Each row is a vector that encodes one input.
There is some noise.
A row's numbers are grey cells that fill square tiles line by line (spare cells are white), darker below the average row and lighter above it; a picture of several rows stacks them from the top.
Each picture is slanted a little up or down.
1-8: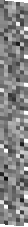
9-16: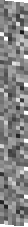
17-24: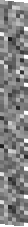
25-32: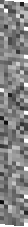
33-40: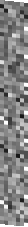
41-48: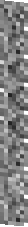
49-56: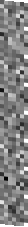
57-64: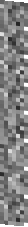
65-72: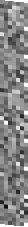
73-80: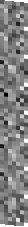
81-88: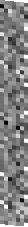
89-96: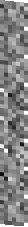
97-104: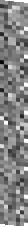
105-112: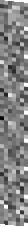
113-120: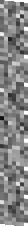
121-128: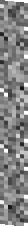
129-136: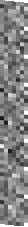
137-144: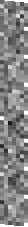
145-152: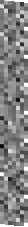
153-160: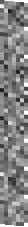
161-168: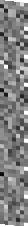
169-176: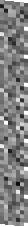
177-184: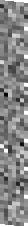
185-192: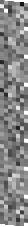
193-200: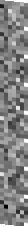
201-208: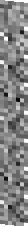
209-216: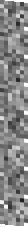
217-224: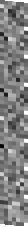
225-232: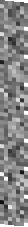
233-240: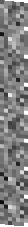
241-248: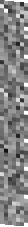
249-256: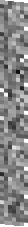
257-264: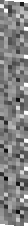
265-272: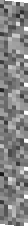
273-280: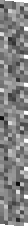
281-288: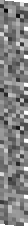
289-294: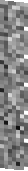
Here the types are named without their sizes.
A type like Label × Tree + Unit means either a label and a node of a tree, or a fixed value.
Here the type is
(Circle + Unit) × Line.
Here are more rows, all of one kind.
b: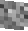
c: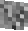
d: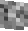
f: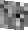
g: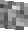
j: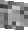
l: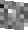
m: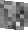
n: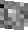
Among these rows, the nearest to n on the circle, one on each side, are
j and l.
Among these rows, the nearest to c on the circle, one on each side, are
b and l.
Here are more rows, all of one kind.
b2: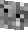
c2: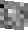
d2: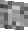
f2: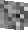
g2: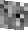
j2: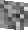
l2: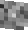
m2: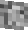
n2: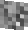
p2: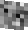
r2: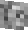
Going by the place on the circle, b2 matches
p2 and r2.
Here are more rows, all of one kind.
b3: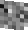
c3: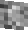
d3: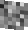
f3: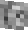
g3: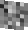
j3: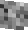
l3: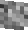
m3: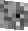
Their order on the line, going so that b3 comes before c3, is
m3, d3, g3, b3, j3, l3, c3, f3.
